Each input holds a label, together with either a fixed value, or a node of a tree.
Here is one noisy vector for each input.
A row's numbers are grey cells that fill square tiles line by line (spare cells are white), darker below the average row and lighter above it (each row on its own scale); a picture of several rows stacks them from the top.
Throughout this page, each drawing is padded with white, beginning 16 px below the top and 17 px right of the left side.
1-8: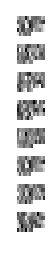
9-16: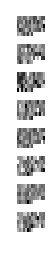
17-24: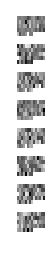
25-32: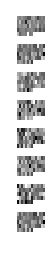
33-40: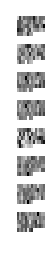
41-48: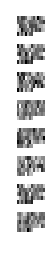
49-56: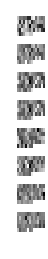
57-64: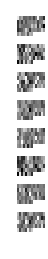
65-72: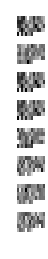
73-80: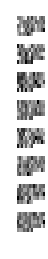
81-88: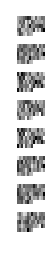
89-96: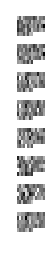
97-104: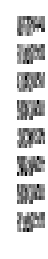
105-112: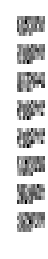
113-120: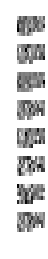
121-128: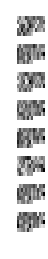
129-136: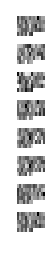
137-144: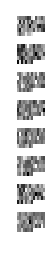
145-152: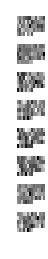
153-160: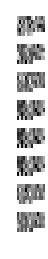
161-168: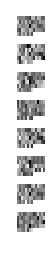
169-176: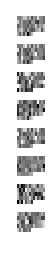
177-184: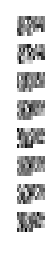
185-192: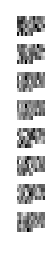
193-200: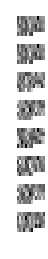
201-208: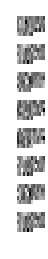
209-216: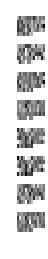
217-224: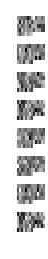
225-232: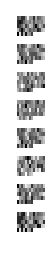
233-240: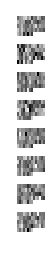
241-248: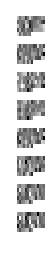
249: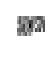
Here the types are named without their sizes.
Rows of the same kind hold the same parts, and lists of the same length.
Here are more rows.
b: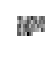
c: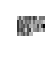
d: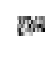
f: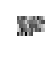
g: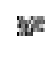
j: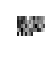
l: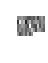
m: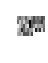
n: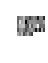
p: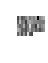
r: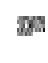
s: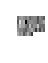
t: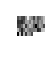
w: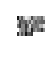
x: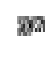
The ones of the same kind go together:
b, c, d, l, m, n, r, s, x
f, g, j, p, t, w

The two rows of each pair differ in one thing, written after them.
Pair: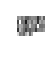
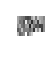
the label
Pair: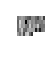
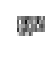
the node of the tree
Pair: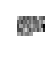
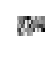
the label
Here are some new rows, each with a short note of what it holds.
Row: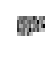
a label and a node of a tree
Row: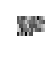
a label
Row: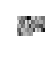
a label and a node of a tree
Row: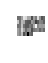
a label and a node of a tree
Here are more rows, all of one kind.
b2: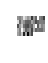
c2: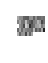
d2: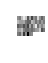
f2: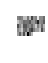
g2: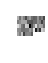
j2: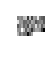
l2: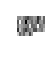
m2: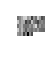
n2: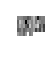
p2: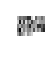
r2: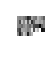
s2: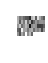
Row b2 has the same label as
d2, f2, j2 and m2.
